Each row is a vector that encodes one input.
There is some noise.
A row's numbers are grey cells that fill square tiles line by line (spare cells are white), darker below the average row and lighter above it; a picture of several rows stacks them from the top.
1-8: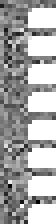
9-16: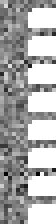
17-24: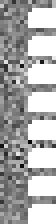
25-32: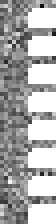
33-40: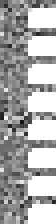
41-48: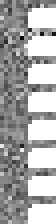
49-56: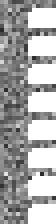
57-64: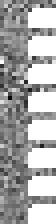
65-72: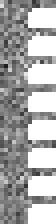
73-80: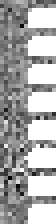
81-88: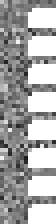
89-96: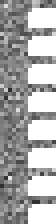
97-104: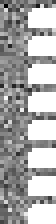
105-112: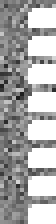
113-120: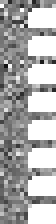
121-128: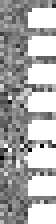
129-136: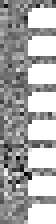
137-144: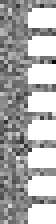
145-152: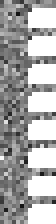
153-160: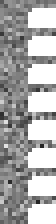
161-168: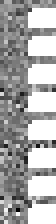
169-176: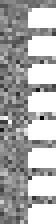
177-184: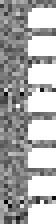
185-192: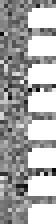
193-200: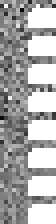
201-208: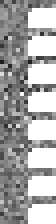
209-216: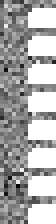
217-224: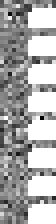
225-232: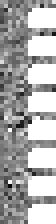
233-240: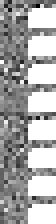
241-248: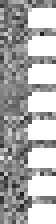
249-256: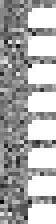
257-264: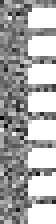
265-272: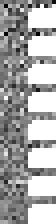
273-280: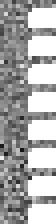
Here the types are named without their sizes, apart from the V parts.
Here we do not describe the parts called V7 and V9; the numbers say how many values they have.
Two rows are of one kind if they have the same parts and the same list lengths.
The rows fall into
2 kinds.
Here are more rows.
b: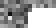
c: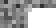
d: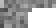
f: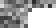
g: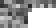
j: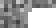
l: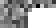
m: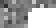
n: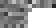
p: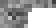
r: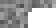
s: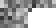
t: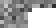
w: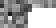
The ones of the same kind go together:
b, c, f, g, m, n, p, r, s, w
d, j, l, t

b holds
a point on a circle, three true/false values and a value of V9.
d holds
three true/false values, a value of V7 and a value of V9.
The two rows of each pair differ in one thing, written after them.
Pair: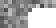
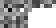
one of the three true/false values
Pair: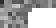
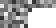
the value of V9
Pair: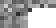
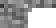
the value of V9
